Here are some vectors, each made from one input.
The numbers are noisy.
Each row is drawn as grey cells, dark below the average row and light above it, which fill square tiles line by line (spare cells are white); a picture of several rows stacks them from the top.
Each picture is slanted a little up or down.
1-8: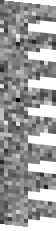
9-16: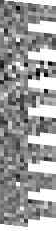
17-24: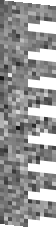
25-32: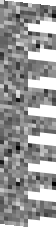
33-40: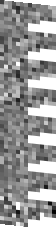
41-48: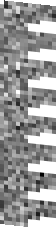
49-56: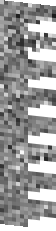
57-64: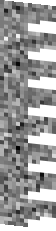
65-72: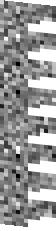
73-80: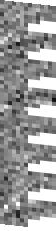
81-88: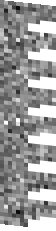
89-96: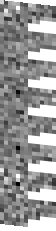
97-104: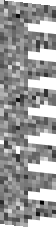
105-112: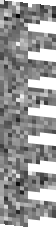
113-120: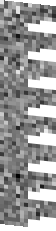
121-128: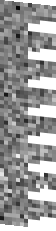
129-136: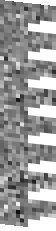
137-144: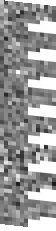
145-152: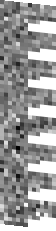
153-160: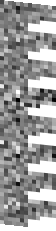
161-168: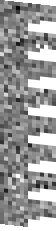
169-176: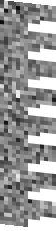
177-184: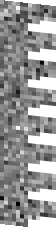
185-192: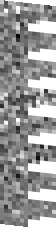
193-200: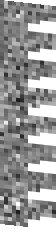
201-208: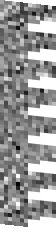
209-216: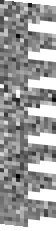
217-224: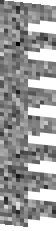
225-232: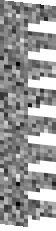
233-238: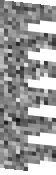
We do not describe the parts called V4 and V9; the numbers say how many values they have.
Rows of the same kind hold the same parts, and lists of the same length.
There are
2 kinds of row.
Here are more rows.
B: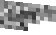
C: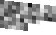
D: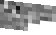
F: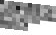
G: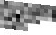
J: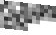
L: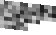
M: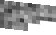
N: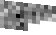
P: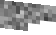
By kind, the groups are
B, G, J, L, N
C, D, F, M, P

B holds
a point on a 5-point line, three true/false values and a value of V4.
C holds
a point on a 6-point line, three true/false values, a value of V4 and a value of V9.
